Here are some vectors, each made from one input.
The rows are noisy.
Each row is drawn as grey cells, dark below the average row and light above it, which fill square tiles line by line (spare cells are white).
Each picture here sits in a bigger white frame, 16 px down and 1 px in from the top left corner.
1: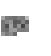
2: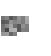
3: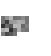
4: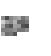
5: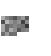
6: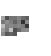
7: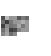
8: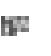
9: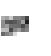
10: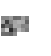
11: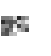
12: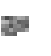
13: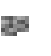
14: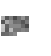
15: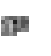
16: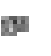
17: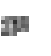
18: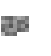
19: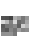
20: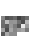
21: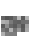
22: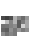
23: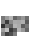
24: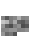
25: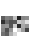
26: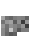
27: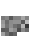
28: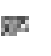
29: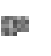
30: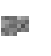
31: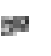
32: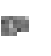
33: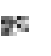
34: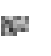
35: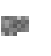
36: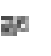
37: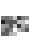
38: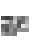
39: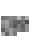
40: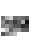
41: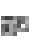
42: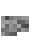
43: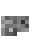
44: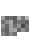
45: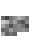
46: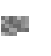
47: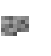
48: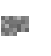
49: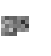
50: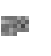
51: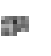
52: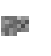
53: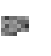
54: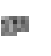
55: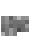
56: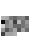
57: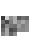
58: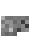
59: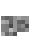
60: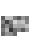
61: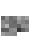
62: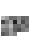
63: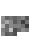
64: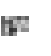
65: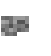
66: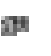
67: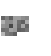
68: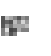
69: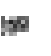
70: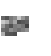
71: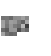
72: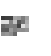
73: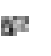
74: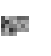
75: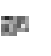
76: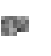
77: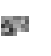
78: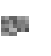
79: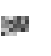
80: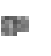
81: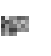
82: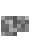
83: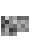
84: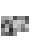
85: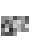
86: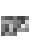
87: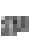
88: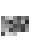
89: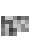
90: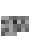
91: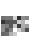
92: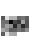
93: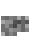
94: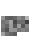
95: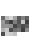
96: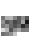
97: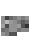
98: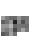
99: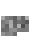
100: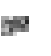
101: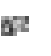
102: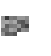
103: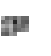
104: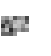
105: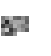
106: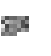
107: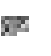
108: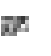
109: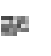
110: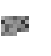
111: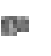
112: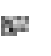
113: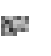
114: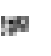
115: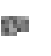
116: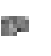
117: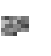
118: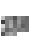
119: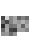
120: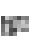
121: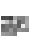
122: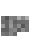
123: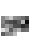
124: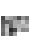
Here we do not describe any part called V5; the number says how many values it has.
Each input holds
either a true/false value and a value of V5, or a list of up to three points on a 4-point line.
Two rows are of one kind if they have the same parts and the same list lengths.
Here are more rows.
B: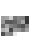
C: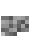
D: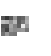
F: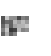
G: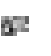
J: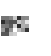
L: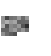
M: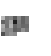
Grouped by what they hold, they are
B, F, G
C, L
D
J
M

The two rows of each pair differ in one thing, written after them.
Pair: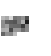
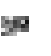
the value of V5
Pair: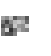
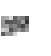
the true/false value
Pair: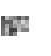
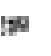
the true/false value
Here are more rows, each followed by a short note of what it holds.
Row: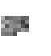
a list of two items
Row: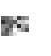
the empty list
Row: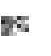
the empty list
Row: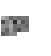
a list of three items
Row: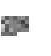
a list of two items
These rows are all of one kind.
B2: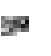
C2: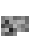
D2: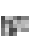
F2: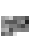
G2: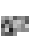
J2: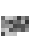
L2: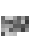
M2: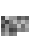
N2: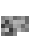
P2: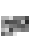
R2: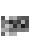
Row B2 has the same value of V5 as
C2 and N2.
